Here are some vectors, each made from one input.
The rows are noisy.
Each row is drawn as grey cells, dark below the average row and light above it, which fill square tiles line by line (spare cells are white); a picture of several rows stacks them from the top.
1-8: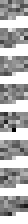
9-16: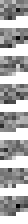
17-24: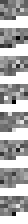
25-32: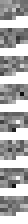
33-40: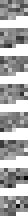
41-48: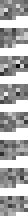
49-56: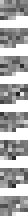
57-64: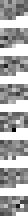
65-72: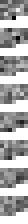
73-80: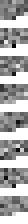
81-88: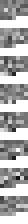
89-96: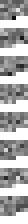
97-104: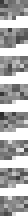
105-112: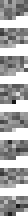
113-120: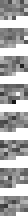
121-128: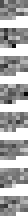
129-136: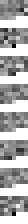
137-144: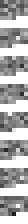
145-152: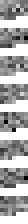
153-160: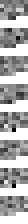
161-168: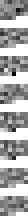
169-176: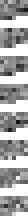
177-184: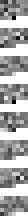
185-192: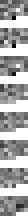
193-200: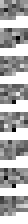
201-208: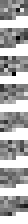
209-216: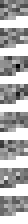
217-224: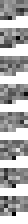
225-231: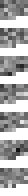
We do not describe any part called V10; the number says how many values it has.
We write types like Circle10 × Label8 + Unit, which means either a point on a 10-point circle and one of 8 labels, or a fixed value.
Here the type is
Bool × Line5 + (Circle16 + V10) × Label8.
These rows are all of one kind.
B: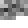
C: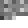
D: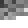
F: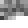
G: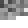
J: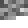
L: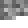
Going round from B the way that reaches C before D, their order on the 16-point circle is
B, C, L, J, D, G, F.
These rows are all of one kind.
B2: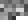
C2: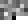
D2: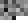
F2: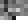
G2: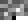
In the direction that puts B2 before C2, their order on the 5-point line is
B2, F2, D2, G2, C2.
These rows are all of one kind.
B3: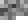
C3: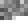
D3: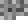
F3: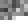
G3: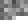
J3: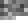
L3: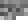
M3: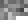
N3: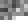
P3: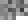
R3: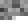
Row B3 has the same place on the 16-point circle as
C3, F3, N3 and R3.
